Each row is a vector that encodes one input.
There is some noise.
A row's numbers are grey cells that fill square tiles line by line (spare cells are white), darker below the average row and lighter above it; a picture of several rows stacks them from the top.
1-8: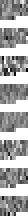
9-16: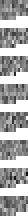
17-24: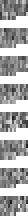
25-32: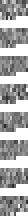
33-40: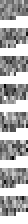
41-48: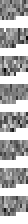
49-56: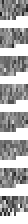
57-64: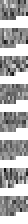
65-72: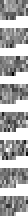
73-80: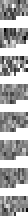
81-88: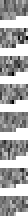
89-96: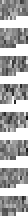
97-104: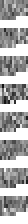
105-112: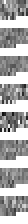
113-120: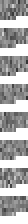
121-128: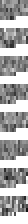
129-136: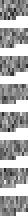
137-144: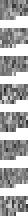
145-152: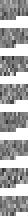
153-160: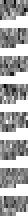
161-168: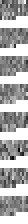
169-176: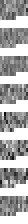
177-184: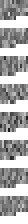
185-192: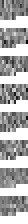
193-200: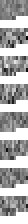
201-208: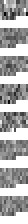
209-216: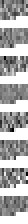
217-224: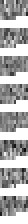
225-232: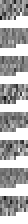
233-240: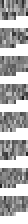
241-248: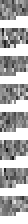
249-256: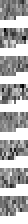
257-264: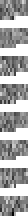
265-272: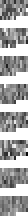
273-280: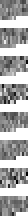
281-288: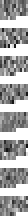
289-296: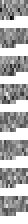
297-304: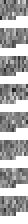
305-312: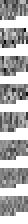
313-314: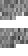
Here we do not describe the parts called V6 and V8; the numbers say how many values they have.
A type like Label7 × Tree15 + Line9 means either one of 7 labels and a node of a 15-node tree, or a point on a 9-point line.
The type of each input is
Bool × Label11 + (Line10 + V6) × V8.
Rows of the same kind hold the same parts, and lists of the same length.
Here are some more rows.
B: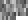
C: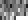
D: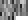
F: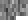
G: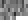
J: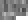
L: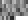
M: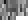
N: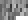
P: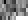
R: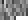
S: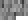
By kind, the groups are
B, G, L, N, S
C, J, R
D, F, M, P

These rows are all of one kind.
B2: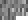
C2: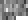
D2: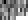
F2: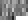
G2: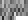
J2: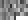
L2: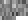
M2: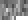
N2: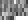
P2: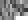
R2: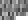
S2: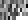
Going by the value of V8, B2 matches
C2, D2, F2 and M2.
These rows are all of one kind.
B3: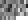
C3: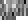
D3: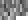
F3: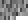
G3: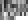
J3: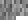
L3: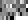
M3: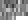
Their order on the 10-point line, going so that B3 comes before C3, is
D3, B3, J3, F3, M3, G3, C3, L3.
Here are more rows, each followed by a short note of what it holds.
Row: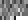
a value of V6 and a value of V8
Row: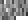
a value of V6 and a value of V8
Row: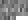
a point on a 10-point line and a value of V8
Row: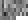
one of 11 labels and a true/false value
